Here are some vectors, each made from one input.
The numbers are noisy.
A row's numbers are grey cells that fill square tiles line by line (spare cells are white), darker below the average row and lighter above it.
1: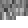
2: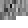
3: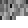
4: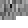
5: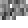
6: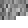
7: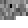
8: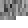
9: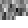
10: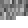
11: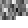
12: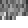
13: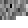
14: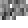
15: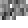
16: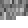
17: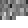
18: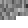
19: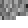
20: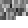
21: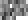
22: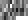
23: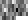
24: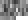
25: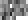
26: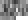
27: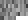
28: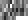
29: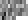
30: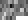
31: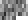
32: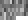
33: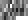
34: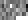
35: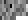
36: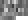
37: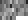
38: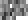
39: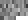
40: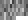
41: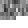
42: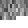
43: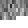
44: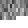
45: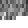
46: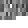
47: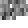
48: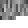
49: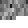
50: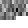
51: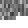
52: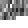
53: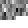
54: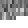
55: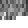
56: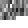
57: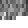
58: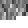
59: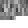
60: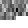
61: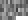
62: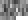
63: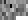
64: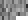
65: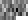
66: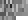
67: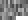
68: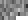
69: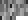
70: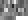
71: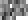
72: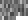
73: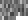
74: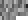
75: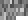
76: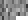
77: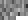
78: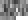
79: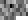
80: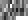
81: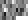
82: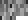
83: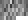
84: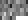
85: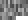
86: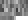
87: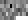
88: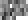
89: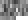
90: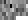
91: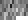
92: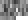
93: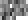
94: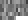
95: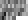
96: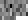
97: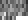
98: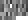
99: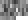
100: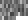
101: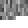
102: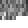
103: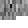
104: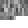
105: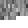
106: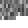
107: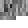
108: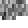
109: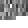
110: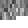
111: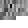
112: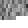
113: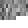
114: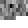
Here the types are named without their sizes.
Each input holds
three true/false values, together with a list of points on a line.
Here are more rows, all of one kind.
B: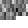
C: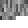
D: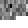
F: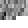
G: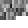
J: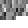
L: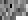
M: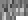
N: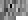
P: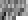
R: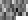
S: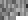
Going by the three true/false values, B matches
G, J and R.
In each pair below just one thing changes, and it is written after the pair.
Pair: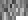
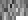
the place on the line in item 1 of the list
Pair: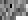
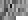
one of the three true/false values
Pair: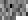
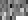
one of the three true/false values
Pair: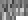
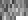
the place on the line in item 1 of the list
